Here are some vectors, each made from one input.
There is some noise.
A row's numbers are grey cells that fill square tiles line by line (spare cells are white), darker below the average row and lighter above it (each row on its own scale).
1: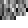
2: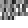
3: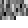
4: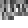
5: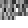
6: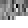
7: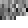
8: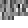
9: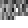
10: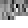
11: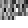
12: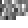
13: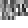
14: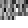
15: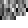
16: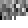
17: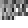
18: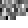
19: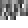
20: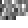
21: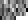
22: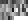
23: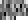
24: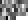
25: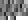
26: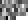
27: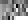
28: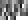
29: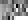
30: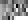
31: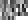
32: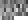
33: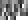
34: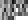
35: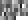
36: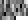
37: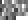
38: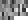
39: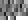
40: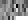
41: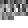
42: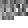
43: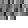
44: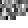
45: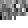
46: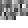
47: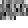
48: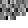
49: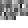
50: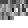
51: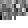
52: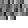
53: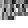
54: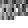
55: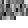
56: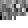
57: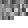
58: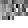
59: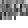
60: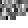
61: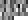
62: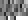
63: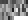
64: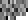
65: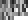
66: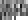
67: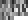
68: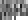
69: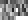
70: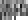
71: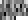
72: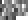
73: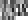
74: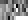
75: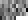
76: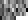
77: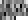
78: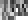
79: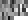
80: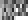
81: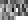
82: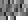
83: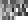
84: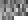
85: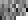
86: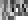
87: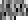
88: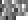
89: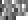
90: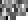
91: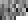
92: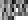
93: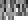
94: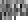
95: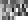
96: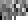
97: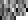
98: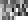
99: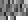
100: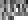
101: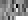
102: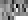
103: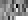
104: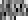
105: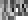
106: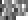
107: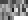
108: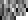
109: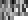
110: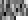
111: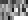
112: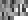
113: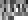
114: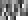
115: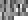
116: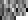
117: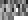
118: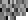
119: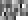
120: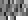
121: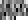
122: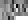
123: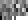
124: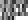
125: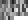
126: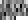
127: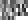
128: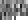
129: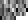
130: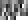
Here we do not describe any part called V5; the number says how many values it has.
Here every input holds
either a point on a 6-point line and a true/false value, or two values of V5.
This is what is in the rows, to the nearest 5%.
About 55% of them hold a point on a 6-point line and a true/false value. The rest hold two values of V5.
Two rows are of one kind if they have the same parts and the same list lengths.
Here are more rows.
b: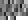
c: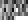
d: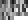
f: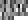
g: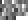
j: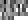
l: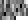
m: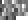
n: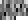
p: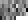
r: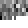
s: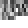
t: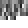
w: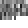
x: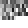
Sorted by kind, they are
b, g, l, m, n, p, r, t, w
c, d, f, j, s, x

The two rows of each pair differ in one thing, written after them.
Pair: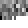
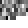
the place on the 6-point line
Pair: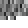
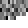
the true/false value
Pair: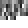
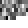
the true/false value
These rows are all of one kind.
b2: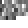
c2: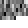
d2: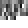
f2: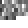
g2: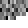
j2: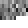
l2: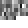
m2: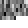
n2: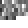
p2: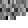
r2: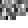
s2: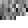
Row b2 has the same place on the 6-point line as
f2, l2 and n2.
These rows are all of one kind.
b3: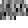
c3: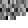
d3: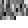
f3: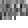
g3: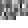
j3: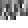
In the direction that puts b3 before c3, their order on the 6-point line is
f3, b3, d3, c3, j3, g3.
